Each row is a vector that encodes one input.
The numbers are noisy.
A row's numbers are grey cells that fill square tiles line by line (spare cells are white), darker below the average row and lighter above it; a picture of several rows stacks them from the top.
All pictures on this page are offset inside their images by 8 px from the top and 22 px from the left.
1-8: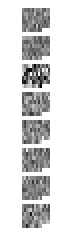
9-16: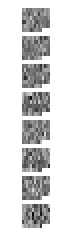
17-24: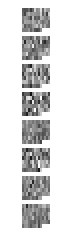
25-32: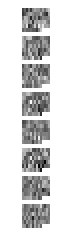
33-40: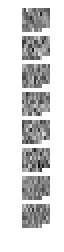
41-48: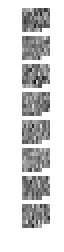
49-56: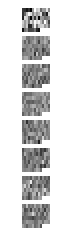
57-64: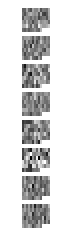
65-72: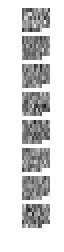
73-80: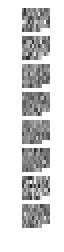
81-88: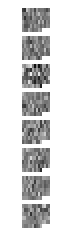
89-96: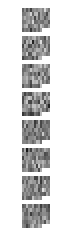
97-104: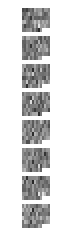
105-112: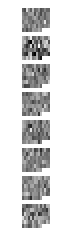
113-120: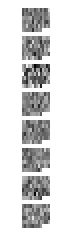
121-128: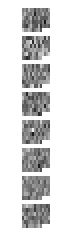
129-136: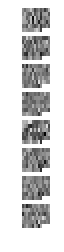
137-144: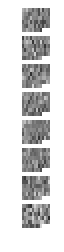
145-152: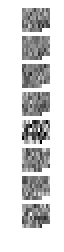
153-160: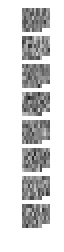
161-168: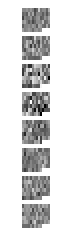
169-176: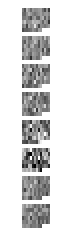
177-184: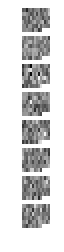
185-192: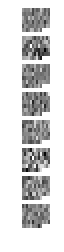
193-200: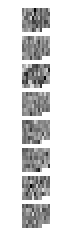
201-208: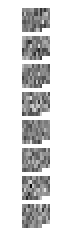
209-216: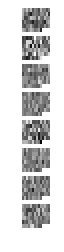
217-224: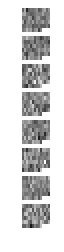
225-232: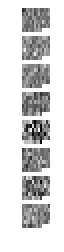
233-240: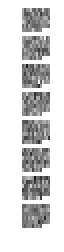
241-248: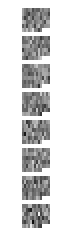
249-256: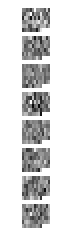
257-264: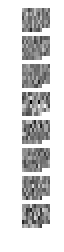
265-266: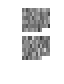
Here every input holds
a point on an 18-point circle and a point on a 12-point line.
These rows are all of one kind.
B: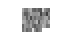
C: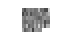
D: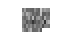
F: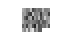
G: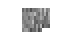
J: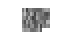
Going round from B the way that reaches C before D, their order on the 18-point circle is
B, J, C, D, G, F.
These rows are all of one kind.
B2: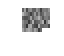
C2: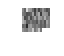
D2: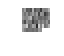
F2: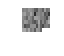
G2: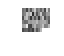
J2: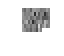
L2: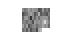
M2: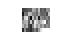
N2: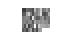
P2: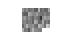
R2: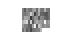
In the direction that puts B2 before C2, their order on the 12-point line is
J2, D2, L2, G2, M2, N2, B2, F2, R2, C2, P2.
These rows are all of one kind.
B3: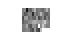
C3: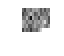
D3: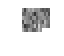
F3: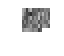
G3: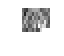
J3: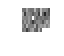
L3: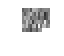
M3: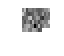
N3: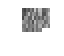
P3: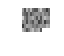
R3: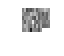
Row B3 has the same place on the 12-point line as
D3, F3 and G3.
